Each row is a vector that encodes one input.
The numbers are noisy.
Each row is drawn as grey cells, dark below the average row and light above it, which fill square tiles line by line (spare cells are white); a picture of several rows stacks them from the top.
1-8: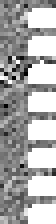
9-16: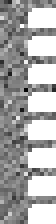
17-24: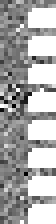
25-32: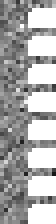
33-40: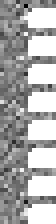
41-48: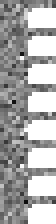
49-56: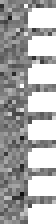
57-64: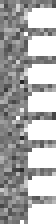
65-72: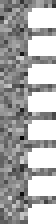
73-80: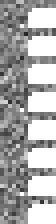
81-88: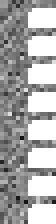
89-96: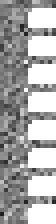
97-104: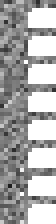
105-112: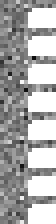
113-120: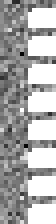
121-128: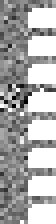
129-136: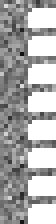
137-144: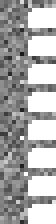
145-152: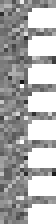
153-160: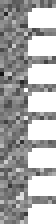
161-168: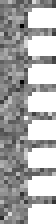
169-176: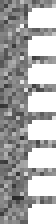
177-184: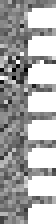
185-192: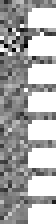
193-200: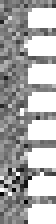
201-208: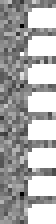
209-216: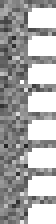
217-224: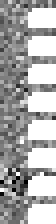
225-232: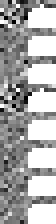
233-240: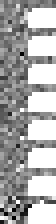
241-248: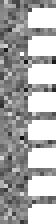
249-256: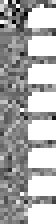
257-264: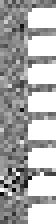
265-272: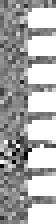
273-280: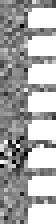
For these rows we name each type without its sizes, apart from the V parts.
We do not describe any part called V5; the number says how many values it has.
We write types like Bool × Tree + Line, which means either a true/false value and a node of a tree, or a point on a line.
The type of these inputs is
(Bool × Bool × Bool + Label) × List(V5) + Line.
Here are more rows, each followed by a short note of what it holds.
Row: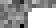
three true/false values, together with the empty list
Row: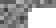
a label, together with a list of one item
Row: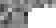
a label, together with the empty list
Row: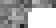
three true/false values, together with the empty list
